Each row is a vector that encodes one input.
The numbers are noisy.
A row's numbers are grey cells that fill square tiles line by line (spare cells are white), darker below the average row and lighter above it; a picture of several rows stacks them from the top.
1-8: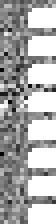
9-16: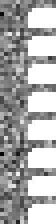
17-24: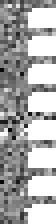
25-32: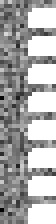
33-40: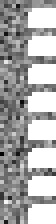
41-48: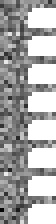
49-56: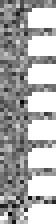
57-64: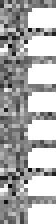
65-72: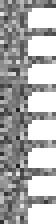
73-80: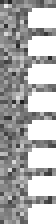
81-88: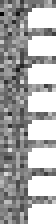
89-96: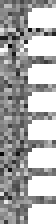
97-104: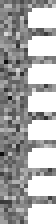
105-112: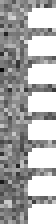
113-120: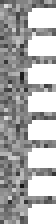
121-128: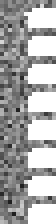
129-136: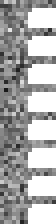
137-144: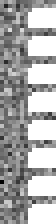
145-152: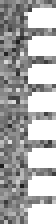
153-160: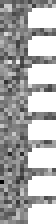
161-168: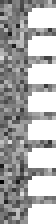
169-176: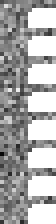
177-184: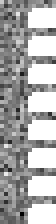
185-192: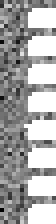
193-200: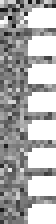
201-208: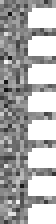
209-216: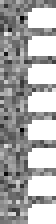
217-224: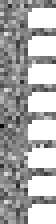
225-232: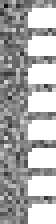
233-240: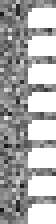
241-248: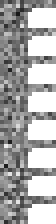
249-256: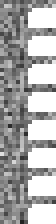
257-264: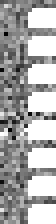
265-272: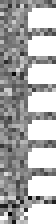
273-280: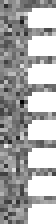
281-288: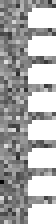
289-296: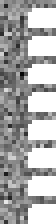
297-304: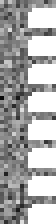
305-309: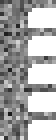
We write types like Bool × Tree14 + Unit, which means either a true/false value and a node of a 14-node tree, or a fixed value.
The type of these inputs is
List2(Line19).
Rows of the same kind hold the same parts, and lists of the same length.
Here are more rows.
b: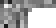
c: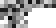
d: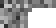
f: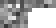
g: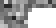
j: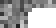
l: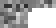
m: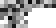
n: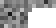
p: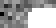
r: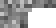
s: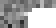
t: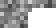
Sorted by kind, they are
b, d, f, j
c, m
g, l, n, p, r, s, t

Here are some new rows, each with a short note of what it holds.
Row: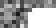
a list of one item
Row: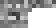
a list of one item
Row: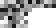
the empty list
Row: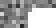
a list of two items
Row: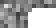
a list of one item
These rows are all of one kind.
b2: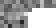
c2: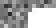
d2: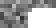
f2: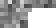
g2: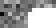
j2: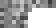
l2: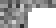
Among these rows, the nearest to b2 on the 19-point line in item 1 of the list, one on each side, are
d2 and f2.
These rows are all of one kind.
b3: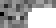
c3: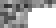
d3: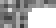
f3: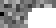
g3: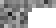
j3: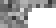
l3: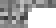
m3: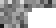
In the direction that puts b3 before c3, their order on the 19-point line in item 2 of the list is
l3, g3, b3, d3, c3, f3, j3, m3.
